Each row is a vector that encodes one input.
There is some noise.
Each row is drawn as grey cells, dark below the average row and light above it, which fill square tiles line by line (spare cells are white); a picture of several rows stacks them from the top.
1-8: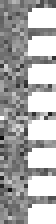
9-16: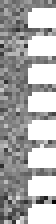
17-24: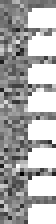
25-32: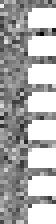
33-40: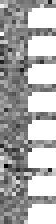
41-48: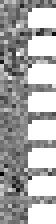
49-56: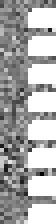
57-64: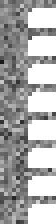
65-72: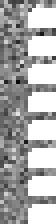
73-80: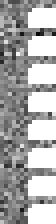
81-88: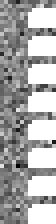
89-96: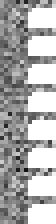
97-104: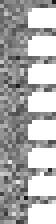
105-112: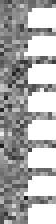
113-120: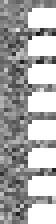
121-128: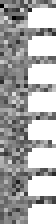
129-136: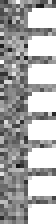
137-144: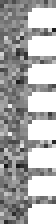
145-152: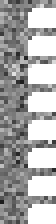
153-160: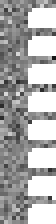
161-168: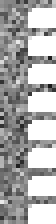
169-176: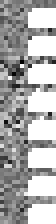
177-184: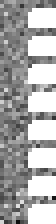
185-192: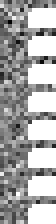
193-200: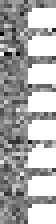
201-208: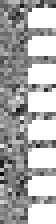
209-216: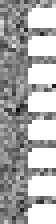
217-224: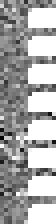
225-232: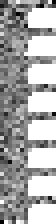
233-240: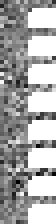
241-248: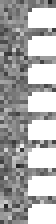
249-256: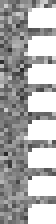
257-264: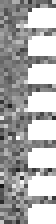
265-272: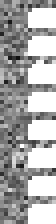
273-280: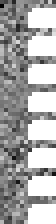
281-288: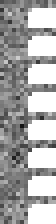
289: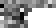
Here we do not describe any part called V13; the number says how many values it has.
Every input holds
either a point on a 19-point circle, or a fixed value, or a true/false value and a value of V13.
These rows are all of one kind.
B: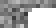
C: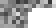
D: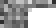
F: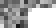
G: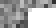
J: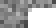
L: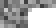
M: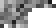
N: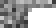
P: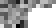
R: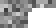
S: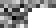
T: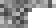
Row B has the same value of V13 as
F, G and L.
